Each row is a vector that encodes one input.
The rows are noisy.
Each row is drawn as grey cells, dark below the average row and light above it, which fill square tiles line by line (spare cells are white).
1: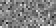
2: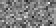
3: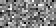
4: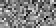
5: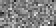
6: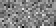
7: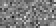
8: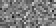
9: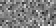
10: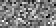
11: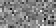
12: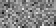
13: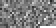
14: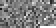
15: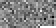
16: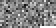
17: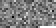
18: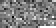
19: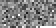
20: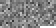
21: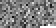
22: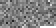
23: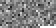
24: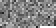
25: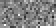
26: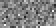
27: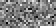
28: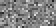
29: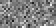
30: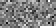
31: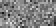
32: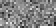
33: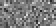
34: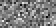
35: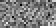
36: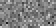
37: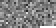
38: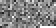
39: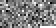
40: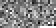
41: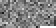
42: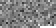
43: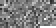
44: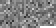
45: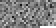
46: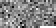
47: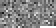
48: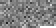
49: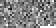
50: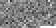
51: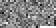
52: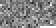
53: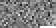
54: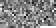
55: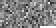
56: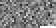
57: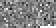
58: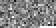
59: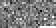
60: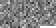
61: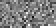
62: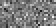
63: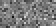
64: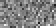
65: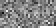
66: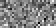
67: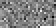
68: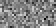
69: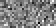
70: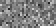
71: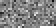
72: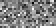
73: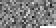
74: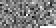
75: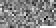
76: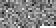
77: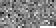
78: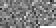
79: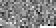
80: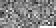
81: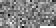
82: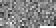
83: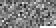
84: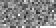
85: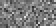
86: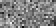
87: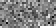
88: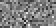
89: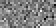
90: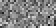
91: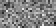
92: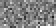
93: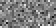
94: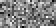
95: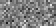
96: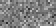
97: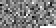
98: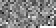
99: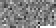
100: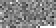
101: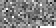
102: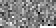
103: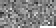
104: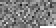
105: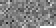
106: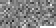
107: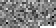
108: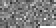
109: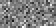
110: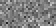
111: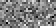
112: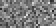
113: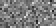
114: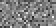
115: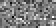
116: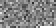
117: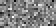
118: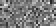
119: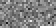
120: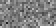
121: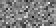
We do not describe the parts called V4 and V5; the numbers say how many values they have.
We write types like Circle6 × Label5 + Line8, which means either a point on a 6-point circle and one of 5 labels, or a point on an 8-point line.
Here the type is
Bool × (Line6 + V5) + V4.
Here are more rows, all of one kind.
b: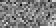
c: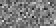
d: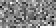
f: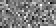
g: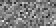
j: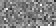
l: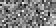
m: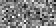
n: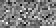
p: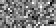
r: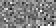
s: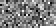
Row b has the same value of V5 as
l and s.
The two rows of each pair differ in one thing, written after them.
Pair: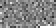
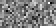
the true/false value
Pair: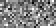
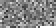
the value of V5
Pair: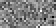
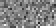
the value of V5
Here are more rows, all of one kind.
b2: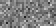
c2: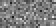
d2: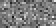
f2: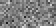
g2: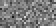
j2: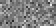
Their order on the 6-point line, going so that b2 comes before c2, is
d2, j2, f2, b2, g2, c2.
